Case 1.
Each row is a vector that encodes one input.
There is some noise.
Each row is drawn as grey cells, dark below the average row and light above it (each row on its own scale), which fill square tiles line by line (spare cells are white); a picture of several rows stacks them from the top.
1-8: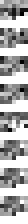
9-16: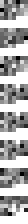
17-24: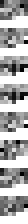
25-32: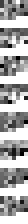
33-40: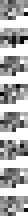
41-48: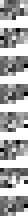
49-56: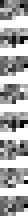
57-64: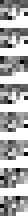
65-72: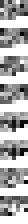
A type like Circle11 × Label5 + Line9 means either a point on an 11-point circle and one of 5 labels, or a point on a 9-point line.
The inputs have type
Bool × Bool × Bool.
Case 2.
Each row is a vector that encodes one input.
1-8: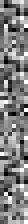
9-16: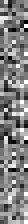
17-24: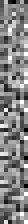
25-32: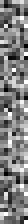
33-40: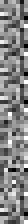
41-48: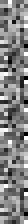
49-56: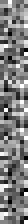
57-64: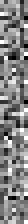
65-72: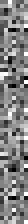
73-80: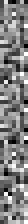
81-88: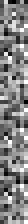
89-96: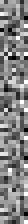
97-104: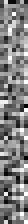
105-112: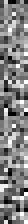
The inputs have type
Label6.
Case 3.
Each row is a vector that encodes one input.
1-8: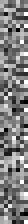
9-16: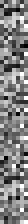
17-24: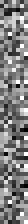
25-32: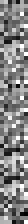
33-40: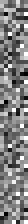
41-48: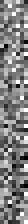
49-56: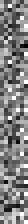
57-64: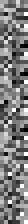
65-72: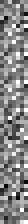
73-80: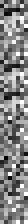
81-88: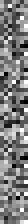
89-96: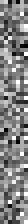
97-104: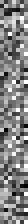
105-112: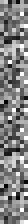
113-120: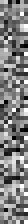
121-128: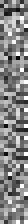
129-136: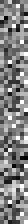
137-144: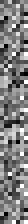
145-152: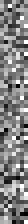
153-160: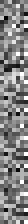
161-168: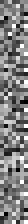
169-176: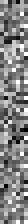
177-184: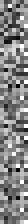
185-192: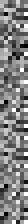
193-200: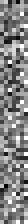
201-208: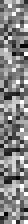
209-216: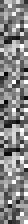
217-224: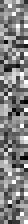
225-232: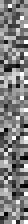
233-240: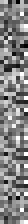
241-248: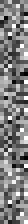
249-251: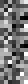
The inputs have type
Label7.
